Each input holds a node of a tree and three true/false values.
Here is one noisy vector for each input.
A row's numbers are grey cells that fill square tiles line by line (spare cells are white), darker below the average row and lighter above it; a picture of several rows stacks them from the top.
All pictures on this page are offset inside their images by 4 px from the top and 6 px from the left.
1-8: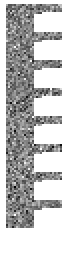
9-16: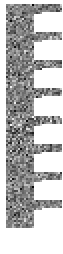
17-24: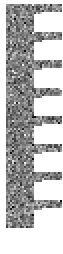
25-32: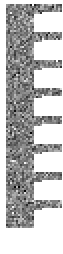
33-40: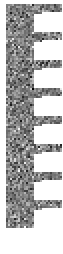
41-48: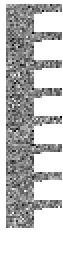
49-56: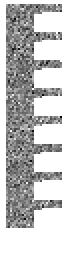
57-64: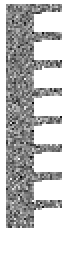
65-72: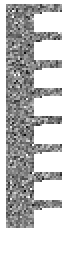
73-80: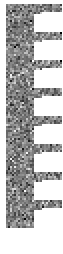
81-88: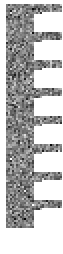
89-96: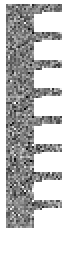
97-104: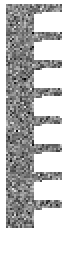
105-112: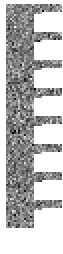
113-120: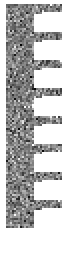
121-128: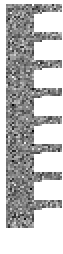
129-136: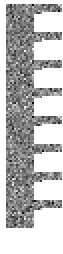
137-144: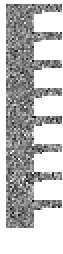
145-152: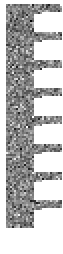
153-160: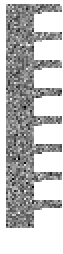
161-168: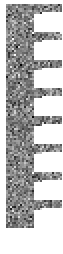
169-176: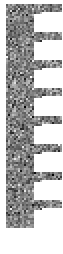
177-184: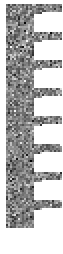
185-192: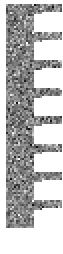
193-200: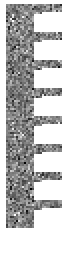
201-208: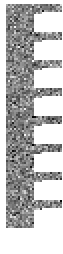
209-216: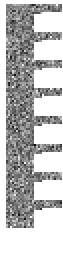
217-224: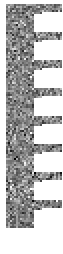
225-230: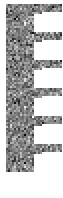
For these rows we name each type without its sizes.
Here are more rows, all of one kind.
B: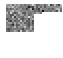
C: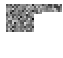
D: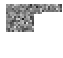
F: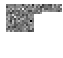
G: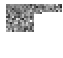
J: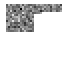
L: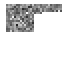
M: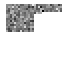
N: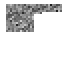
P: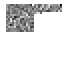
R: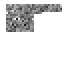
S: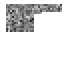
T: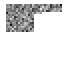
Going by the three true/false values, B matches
D, L, M and T.
